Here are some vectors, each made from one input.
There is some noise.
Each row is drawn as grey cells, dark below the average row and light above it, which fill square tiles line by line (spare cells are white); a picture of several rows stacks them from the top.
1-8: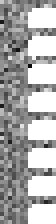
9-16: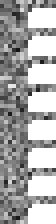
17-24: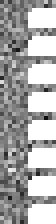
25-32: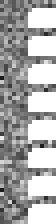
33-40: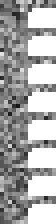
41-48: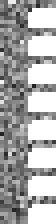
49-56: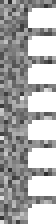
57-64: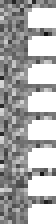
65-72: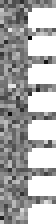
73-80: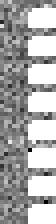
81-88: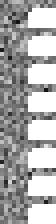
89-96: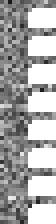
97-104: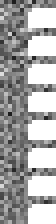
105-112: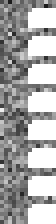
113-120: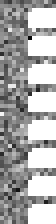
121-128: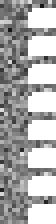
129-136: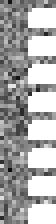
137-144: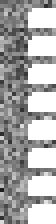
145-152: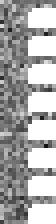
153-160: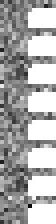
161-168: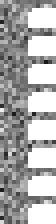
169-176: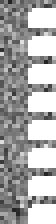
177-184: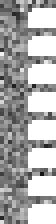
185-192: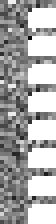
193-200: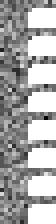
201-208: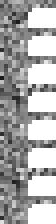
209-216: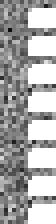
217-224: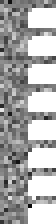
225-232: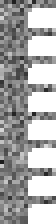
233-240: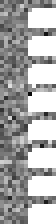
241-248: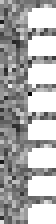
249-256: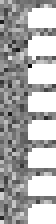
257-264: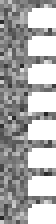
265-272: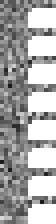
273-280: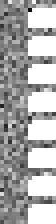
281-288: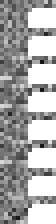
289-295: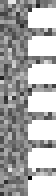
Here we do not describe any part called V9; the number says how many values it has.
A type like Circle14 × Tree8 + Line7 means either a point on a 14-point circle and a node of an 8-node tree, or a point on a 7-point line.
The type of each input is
(Bool × Circle6 + Line6) × Line6 + Line5 × Line5 + V9.
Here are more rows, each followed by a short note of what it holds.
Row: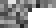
a value of V9
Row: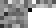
a value of V9
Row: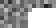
a point on each of two 6-point lines
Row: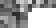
a value of V9
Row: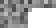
a point on a 6-point circle, a point on a 6-point line and a true/false value
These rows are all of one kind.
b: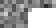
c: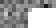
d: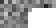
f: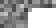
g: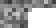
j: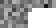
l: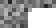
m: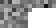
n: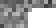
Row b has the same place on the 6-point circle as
f and l.
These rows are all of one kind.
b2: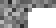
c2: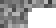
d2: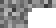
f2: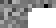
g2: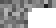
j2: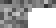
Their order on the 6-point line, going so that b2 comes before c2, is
b2, j2, f2, g2, d2, c2.
